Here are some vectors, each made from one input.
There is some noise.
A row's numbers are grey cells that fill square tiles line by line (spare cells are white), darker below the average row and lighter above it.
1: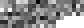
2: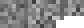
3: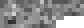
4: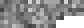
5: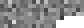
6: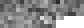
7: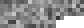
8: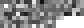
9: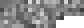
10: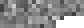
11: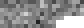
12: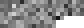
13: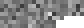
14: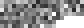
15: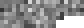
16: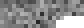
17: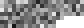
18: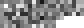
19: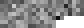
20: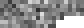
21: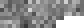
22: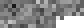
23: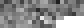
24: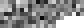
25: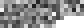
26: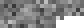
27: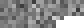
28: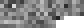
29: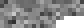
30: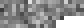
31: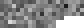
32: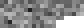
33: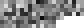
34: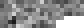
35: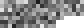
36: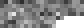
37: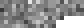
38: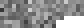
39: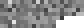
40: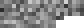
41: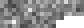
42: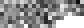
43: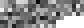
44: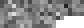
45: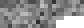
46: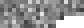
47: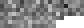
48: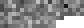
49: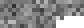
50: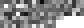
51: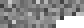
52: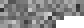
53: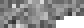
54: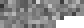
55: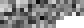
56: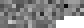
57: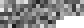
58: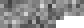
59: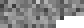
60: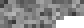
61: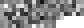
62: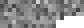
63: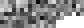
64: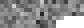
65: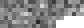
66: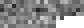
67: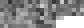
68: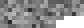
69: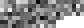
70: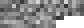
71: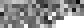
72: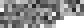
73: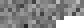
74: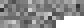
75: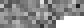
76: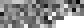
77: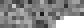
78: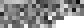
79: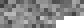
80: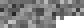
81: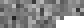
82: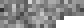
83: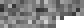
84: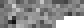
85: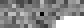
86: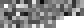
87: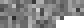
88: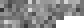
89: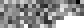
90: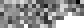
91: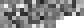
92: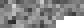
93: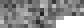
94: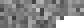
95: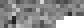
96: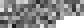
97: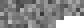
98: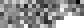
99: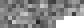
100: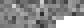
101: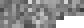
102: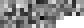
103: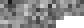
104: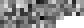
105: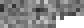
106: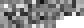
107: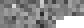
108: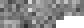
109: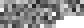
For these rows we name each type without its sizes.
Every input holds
either a point on a line, or a node of a tree and three true/false values.
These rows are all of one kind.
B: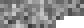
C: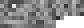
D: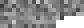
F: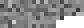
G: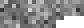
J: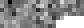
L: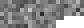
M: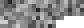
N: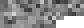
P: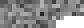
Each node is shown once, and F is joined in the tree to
D.
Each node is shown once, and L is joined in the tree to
C and P.
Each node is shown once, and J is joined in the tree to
M.
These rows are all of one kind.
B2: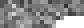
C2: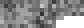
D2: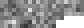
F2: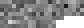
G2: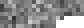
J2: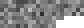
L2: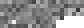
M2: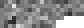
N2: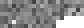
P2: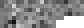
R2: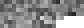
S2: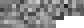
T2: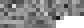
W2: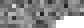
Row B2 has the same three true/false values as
M2, P2 and R2.
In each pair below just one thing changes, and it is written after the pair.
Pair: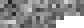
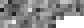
the node of the tree
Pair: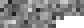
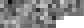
one of the three true/false values
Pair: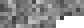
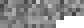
the node of the tree
